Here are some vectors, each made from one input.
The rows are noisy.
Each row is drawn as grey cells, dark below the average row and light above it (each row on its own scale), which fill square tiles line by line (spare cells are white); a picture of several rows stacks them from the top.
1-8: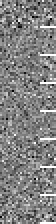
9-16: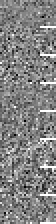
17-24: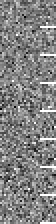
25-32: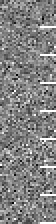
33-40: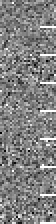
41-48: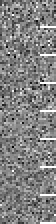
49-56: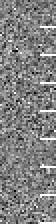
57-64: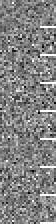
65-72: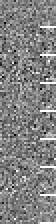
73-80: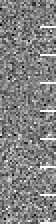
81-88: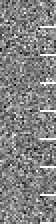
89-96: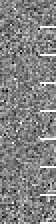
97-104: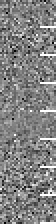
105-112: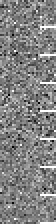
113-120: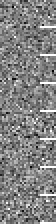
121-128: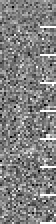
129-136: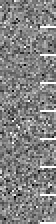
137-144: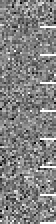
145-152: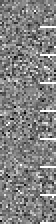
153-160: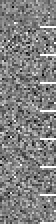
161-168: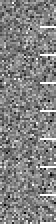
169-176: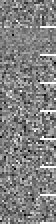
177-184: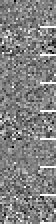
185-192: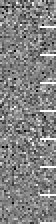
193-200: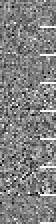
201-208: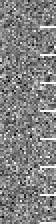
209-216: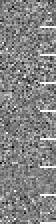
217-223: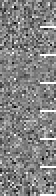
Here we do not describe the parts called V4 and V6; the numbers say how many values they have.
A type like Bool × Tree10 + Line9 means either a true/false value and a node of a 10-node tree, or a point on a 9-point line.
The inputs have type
(Bool × V4 + V6) × Tree7 + Label5.
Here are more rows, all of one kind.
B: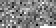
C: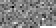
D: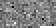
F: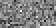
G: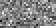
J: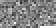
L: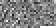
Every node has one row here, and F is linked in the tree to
C.
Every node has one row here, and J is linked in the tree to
D and L.
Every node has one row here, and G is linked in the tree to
B.
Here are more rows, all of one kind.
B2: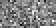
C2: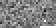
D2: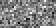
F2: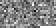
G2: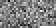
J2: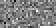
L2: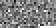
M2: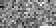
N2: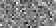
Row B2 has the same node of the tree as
C2, D2 and G2.
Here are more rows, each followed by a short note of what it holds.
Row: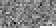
a node of a 7-node tree, a true/false value and a value of V4
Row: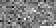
a node of a 7-node tree and a value of V6
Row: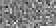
a node of a 7-node tree and a value of V6
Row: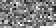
a node of a 7-node tree, a true/false value and a value of V4
